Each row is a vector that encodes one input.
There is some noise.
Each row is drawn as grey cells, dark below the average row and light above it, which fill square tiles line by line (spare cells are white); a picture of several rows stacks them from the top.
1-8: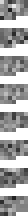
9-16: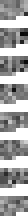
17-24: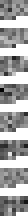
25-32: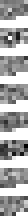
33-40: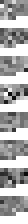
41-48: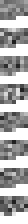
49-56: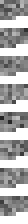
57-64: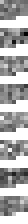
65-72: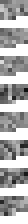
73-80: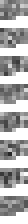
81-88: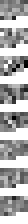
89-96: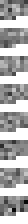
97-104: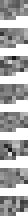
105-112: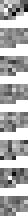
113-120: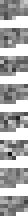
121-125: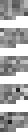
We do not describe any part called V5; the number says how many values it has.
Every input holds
a list of up to three items, each a true/false value and a value of V5.
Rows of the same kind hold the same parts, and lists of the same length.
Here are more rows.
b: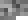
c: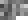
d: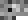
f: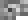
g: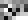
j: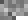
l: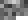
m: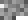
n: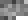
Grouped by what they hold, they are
b, c, d, m
f, j, n
g
l

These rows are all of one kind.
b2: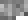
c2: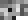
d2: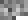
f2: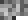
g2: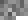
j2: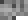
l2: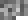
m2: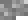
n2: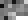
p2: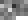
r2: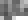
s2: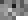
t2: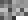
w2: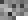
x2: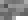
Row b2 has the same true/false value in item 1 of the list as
m2, p2, r2 and x2.
